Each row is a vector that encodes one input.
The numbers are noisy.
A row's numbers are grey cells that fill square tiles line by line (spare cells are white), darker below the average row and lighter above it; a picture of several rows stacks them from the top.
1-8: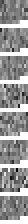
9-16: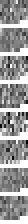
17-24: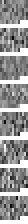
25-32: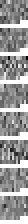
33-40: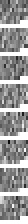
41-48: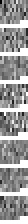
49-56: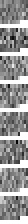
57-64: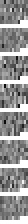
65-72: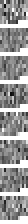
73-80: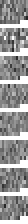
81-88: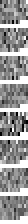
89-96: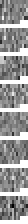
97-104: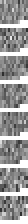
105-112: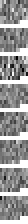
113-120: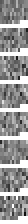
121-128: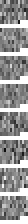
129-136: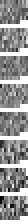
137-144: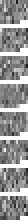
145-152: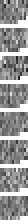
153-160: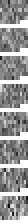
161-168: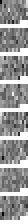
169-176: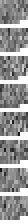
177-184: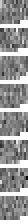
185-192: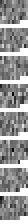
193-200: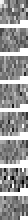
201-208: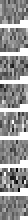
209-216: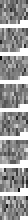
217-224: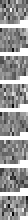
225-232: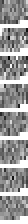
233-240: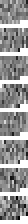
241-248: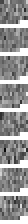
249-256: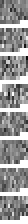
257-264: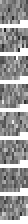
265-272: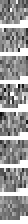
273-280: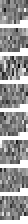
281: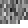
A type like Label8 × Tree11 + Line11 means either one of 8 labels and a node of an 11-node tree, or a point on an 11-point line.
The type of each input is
(Bool × Bool × Bool + Line11) × Line9.
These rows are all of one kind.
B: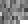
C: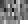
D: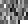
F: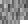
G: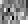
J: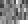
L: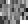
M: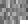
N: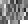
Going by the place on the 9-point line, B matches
C, G and M.
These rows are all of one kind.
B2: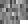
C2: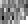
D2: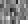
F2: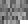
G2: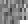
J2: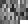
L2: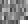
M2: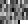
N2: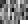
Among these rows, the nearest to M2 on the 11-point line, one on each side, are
B2 and F2.
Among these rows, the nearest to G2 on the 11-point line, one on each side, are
C2 and F2.
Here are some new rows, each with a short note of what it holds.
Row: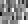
a point on a 9-point line and a point on an 11-point line
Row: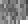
a point on a 9-point line and a point on an 11-point line
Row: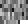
a point on a 9-point line and a point on an 11-point line
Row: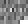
a point on a 9-point line and three true/false values
